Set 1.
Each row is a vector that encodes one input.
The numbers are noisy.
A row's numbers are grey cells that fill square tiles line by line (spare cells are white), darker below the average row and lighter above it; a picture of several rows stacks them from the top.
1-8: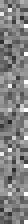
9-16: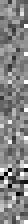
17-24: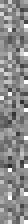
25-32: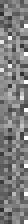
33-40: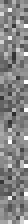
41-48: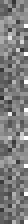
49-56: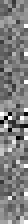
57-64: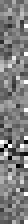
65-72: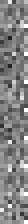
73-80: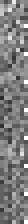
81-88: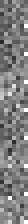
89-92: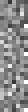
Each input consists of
either a point on a 14-point circle, or a fixed value.
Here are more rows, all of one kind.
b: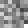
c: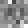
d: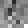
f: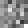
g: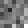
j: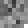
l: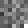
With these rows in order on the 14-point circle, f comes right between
b and l.
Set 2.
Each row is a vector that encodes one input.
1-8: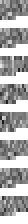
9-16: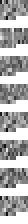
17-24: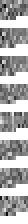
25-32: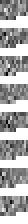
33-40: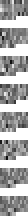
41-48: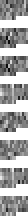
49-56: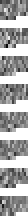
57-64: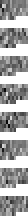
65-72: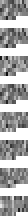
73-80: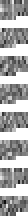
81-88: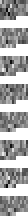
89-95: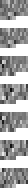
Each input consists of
a point on a 14-point line.
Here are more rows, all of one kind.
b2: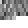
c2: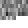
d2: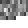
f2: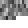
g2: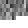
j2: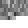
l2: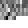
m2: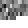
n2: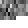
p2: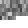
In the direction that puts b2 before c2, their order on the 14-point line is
m2, f2, l2, d2, g2, p2, j2, n2, b2, c2.
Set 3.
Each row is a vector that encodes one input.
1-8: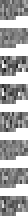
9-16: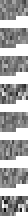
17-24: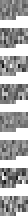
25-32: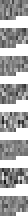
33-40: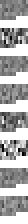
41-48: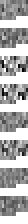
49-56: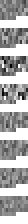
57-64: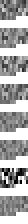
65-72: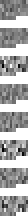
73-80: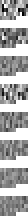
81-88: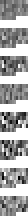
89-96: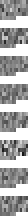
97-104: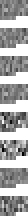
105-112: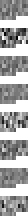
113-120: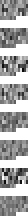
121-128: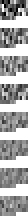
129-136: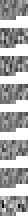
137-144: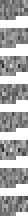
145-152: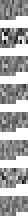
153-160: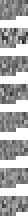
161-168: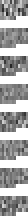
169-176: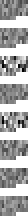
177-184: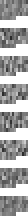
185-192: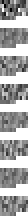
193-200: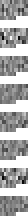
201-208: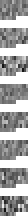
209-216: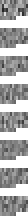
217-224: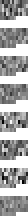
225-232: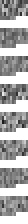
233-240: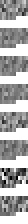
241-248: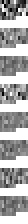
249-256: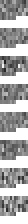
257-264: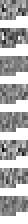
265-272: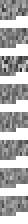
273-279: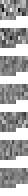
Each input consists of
three true/false values.
